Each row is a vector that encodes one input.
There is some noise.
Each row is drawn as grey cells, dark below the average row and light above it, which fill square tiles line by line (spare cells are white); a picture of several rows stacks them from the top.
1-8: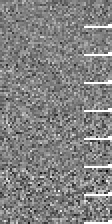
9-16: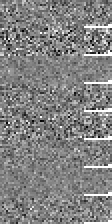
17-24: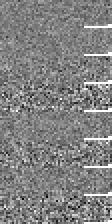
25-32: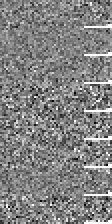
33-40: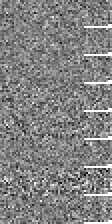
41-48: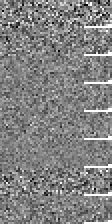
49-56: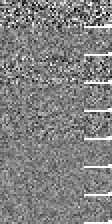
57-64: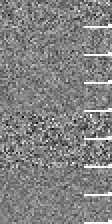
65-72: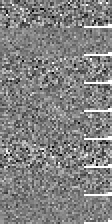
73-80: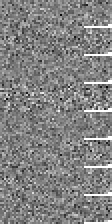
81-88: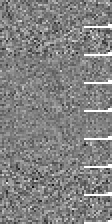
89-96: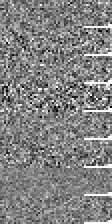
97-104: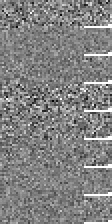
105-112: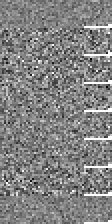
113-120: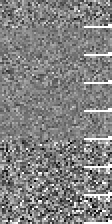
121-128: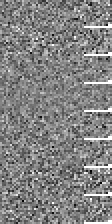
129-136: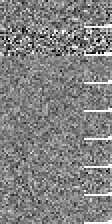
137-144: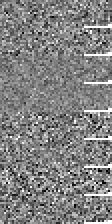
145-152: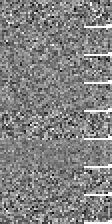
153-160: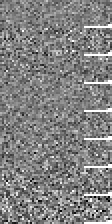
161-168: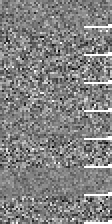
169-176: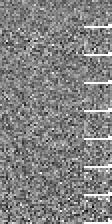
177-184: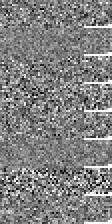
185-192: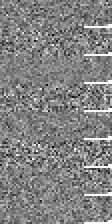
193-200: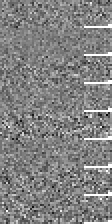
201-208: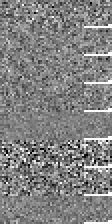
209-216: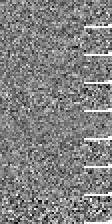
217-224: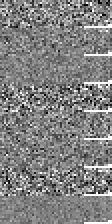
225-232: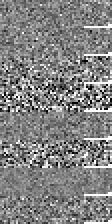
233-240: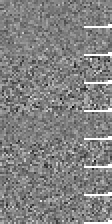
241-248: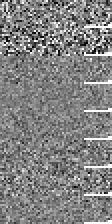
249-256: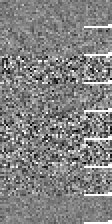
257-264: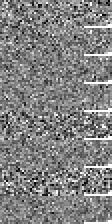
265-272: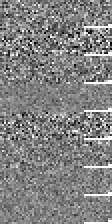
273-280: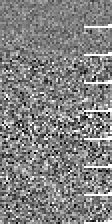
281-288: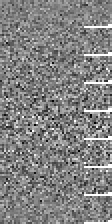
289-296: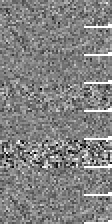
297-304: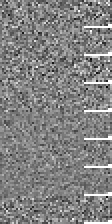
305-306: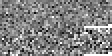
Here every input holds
a point on an 11-point circle.
